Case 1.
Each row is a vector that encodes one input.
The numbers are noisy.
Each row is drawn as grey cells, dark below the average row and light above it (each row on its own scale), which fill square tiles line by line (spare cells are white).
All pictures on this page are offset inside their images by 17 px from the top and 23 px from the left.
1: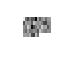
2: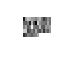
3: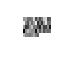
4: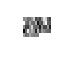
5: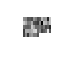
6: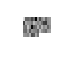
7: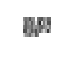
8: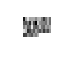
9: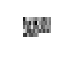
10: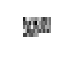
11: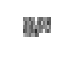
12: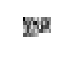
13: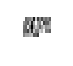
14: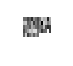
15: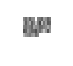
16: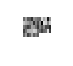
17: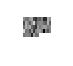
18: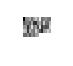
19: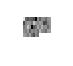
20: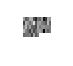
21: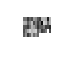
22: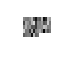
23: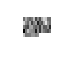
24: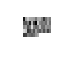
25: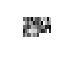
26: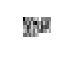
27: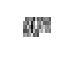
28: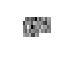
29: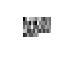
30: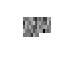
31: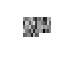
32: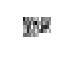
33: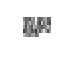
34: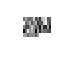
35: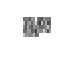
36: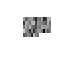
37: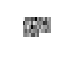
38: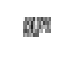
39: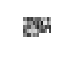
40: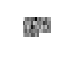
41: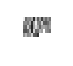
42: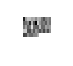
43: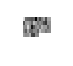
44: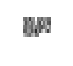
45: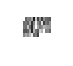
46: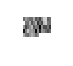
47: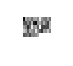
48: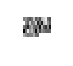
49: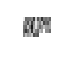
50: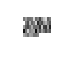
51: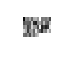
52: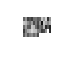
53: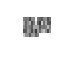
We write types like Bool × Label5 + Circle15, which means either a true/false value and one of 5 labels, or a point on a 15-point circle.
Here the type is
Circle8.
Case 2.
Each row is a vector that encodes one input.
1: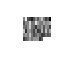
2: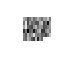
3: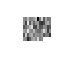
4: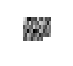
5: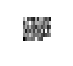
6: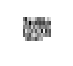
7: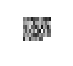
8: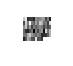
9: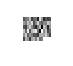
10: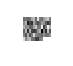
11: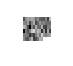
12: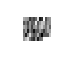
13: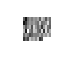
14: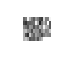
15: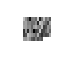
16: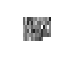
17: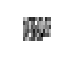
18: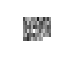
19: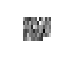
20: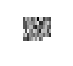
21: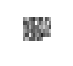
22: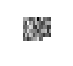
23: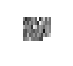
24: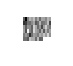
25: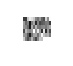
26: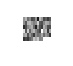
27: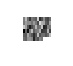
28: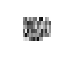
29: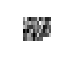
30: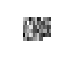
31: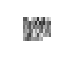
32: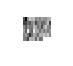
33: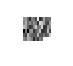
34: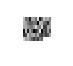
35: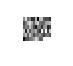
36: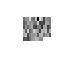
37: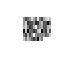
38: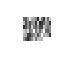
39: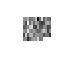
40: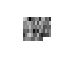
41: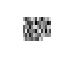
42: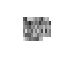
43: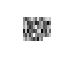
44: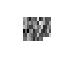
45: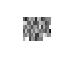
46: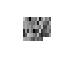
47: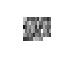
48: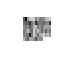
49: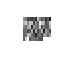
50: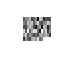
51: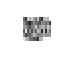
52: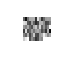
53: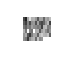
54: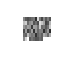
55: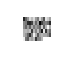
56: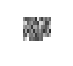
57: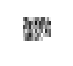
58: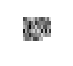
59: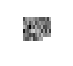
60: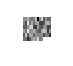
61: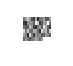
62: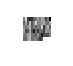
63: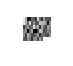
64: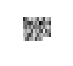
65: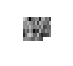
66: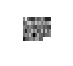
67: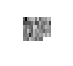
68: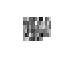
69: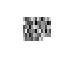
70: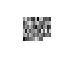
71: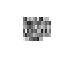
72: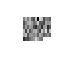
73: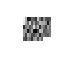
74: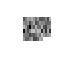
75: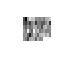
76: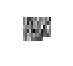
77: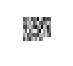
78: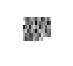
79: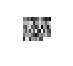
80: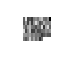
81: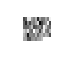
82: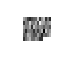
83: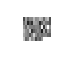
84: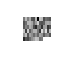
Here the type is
Label8.
